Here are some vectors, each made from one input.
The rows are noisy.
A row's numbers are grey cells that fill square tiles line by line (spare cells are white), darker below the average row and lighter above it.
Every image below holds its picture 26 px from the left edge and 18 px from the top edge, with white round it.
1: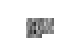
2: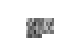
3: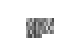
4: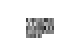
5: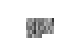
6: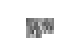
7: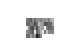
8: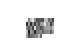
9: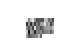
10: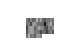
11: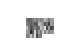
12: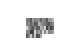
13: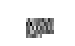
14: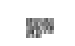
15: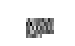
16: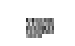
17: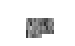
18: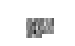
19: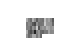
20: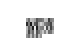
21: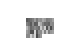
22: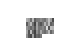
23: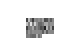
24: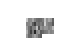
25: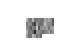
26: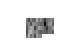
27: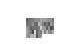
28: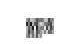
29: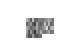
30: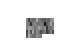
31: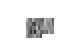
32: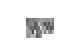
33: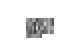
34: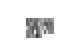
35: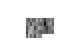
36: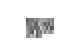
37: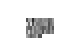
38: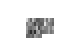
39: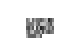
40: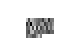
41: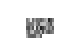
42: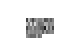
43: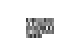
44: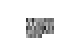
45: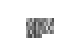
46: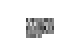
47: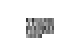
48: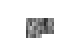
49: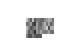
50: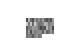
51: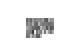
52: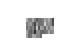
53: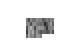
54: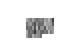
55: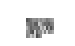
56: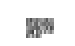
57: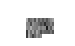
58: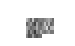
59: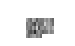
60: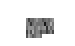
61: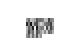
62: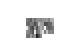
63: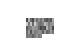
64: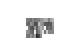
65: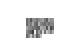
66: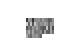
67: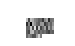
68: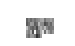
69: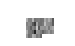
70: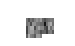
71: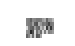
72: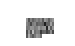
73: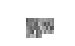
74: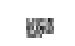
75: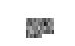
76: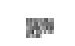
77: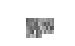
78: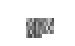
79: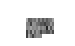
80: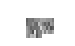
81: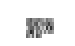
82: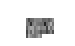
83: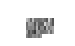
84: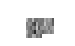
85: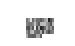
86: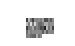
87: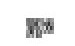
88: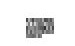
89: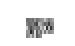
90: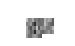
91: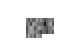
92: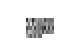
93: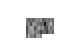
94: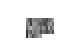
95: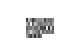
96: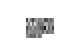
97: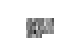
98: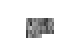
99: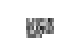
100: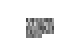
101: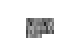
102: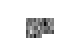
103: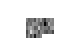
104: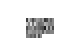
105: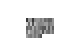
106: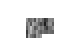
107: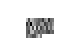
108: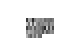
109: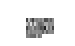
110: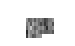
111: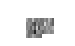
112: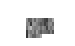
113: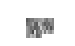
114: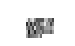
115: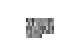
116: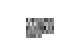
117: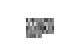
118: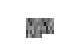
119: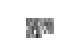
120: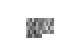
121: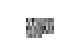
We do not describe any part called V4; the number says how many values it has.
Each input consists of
a value of V4, together with a list of up to three points on a 5-point line.
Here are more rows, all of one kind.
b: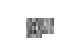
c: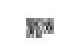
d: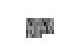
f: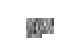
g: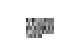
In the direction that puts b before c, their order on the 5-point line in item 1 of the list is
g, f, b, d, c.
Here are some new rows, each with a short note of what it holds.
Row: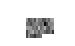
a value of V4, together with a list of one item
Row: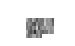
a value of V4, together with a list of three items
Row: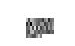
a value of V4, together with the empty list
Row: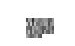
a value of V4, together with a list of three items
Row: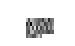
a value of V4, together with the empty list
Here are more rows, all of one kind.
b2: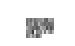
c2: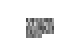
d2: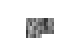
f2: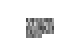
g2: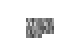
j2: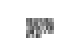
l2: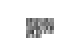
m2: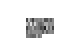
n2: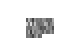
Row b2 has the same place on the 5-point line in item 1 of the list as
d2, l2 and m2.
